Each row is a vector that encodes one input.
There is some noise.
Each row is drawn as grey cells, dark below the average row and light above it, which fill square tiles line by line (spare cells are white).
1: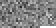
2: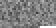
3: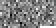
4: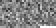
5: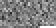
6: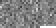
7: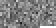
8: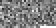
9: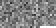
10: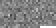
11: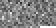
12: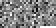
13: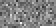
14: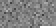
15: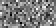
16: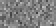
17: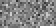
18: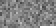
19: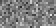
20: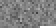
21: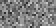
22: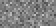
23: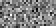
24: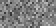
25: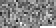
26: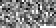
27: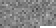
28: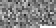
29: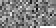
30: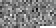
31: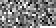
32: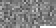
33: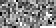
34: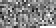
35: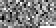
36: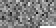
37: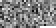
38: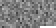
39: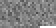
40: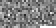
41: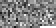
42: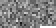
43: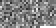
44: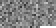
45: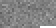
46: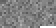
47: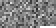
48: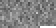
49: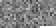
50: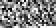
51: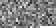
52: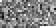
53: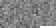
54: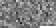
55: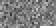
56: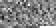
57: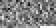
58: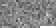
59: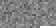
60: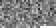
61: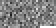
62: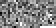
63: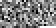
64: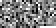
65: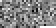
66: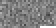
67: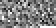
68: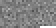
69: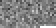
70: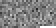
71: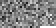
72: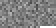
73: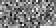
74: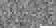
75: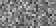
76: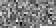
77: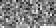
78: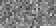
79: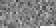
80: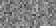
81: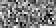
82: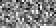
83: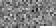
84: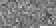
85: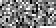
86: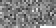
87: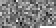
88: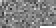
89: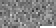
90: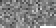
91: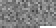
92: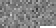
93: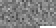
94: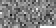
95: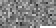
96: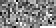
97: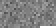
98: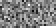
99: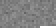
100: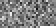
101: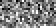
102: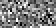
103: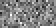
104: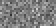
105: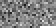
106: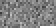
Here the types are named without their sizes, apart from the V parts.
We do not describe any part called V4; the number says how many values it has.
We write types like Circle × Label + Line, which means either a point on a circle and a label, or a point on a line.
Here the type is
List(Label × (Line + V4)).
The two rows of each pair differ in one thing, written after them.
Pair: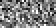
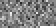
the place on the line in item 2 of the list
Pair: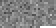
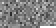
the label in item 1 of the list
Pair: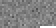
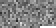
the place on the line in item 1 of the list
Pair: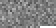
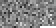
the place on the line in item 2 of the list
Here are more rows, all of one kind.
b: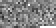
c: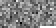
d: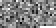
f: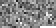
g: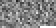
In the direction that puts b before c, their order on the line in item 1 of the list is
b, g, f, d, c.
